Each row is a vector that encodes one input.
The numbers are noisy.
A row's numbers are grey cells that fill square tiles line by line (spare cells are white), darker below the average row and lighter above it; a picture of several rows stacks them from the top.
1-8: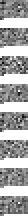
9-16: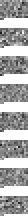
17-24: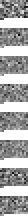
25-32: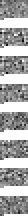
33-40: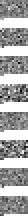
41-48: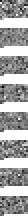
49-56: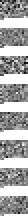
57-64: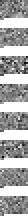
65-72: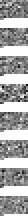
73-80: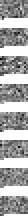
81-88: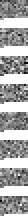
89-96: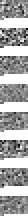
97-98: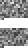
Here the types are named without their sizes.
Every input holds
a list of points on a line.
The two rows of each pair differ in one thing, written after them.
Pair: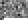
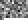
the place on the line in item 1 of the list
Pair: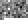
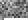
the place on the line in item 2 of the list
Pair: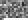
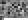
the place on the line in item 2 of the list
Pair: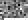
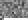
the place on the line in item 2 of the list
